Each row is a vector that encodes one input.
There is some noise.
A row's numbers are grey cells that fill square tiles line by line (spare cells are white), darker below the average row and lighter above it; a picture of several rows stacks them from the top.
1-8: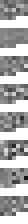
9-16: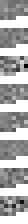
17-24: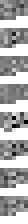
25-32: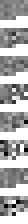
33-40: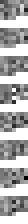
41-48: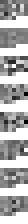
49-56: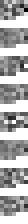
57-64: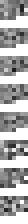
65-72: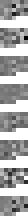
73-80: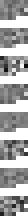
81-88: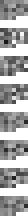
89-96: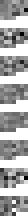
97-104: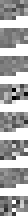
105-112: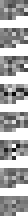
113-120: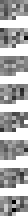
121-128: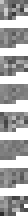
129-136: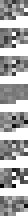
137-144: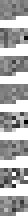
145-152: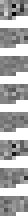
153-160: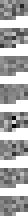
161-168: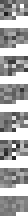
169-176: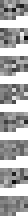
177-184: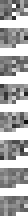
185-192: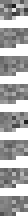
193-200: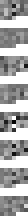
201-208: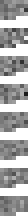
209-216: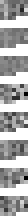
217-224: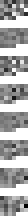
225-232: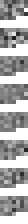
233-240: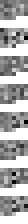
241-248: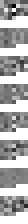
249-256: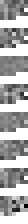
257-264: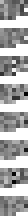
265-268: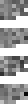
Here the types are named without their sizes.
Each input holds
a point on a line and five true/false values, together with either a point on a line, or a node of a tree.
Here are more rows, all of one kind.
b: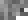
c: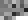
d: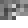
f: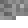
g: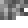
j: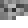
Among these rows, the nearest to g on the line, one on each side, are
d and j.
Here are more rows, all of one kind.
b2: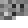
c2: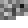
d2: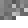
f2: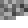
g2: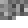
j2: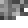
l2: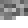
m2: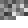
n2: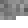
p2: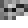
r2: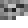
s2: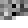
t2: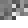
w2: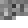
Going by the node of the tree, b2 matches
l2, p2 and s2.
